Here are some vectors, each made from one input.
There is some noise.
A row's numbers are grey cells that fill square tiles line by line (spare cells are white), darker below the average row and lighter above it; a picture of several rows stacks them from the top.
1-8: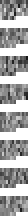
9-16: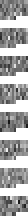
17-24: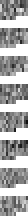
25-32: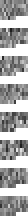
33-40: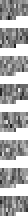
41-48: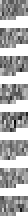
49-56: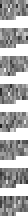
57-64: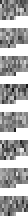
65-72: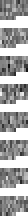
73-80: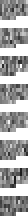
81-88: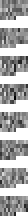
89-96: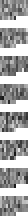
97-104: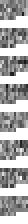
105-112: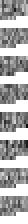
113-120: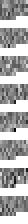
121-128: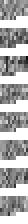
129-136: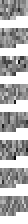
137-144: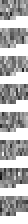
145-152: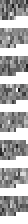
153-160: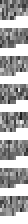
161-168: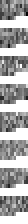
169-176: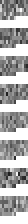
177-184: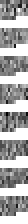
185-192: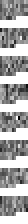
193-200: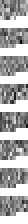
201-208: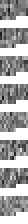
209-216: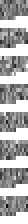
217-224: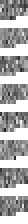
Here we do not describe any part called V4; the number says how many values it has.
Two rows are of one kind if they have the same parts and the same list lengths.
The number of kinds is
5.
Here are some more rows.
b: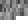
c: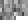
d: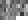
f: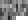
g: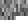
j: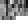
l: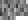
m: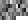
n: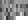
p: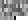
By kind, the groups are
b, d
c, n, p
f, g, l
j
m

